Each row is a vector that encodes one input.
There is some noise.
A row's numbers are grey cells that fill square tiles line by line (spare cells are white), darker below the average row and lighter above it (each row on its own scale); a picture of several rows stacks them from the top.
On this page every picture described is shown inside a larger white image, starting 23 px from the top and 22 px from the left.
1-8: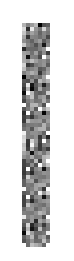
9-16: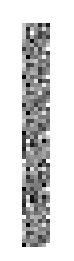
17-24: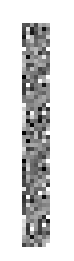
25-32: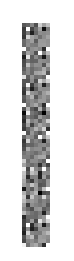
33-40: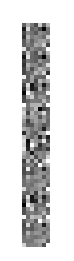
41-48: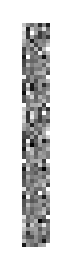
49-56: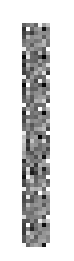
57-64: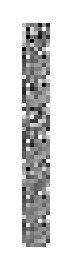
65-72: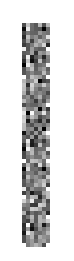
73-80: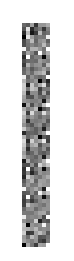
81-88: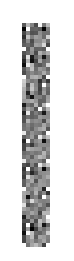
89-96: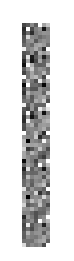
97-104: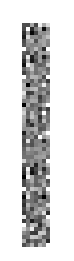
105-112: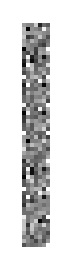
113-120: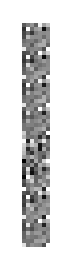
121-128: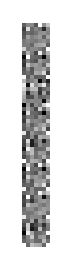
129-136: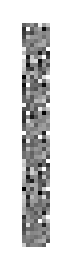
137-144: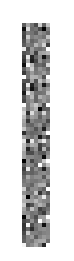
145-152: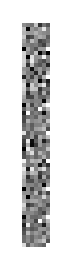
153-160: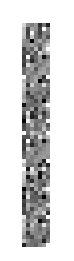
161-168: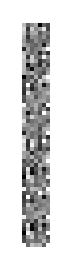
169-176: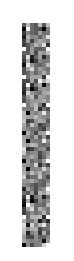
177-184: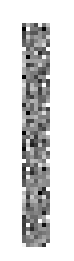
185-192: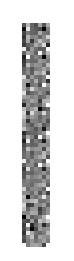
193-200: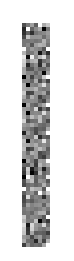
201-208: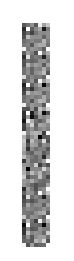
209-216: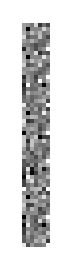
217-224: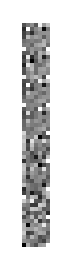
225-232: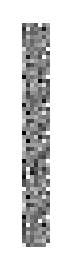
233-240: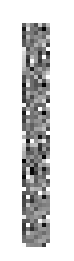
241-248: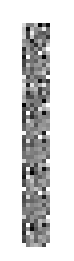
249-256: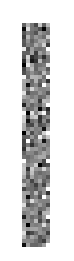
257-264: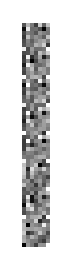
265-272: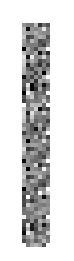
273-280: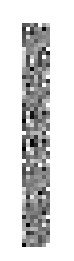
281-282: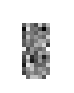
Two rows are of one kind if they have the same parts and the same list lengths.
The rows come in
4 kinds.
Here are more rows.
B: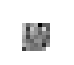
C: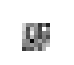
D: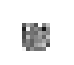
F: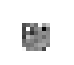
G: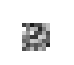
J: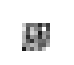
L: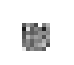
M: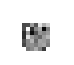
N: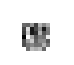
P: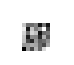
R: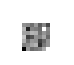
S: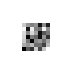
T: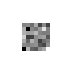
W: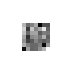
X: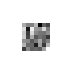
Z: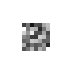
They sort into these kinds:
B, C, J, P, S, W, X
D, F, L, M, N
G, Z
R, T

